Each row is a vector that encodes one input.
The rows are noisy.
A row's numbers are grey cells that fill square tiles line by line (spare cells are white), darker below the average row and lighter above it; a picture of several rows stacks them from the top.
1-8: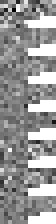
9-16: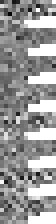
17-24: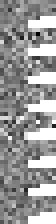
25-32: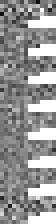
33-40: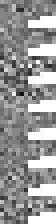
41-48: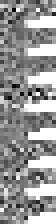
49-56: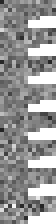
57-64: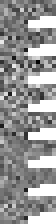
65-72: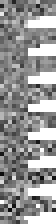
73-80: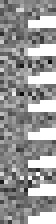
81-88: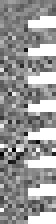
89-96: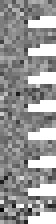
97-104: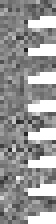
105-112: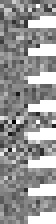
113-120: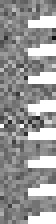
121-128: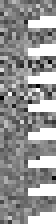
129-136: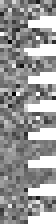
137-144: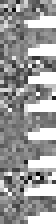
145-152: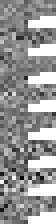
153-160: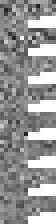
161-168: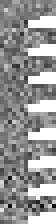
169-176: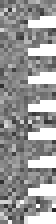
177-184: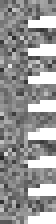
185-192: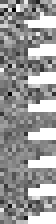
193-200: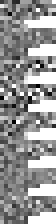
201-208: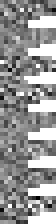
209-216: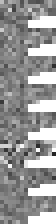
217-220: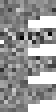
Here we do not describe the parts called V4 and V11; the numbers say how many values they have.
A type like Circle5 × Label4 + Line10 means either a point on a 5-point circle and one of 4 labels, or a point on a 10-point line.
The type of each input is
(Label7 + Tree10) × V11 + V4.
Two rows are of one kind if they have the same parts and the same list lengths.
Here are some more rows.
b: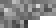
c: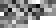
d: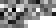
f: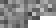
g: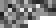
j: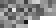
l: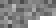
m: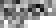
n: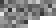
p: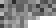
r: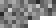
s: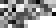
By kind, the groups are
b, c, f, j, n
d, m, s
g, l, p, r

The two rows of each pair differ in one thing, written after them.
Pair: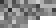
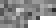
the value of V11
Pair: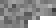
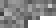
the value of V11
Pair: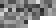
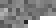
the node of the tree
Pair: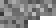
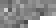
the value of V11
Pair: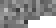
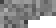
the value of V11
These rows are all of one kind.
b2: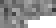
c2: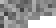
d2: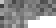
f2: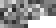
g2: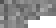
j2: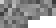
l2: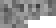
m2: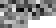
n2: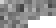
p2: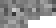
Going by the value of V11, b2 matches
g2 and l2.
